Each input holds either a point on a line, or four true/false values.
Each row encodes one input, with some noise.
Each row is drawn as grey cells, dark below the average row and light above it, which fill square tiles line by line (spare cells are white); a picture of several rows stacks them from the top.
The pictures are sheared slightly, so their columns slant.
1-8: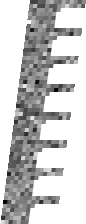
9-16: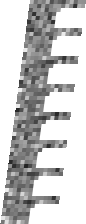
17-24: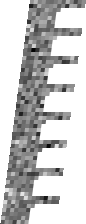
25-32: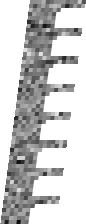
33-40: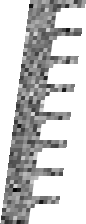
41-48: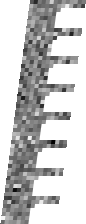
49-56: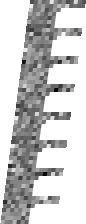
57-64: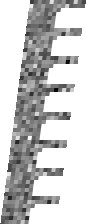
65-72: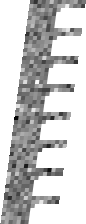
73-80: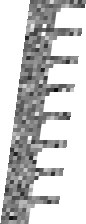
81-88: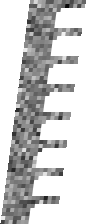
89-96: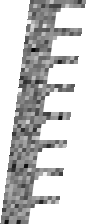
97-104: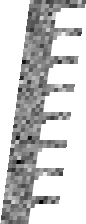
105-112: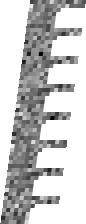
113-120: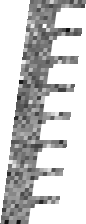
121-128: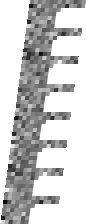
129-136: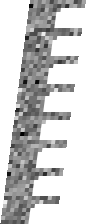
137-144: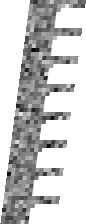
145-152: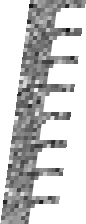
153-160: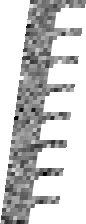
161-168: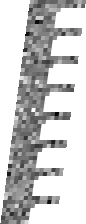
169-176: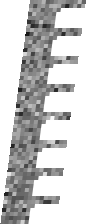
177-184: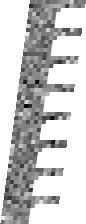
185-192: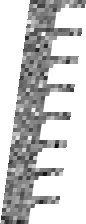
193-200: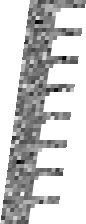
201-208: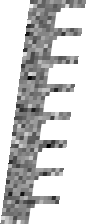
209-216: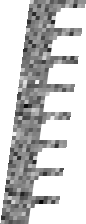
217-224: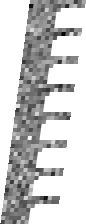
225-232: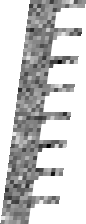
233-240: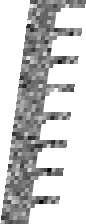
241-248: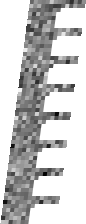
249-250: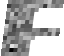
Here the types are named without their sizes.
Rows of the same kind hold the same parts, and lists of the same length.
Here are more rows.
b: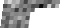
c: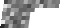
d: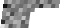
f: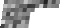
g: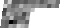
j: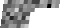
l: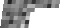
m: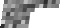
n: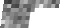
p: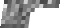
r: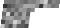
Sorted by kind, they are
b, c, d, f, m, n, p, r
g, j, l

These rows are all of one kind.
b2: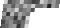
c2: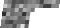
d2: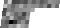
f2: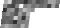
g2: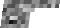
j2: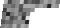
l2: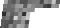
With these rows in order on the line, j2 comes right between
b2 and l2.
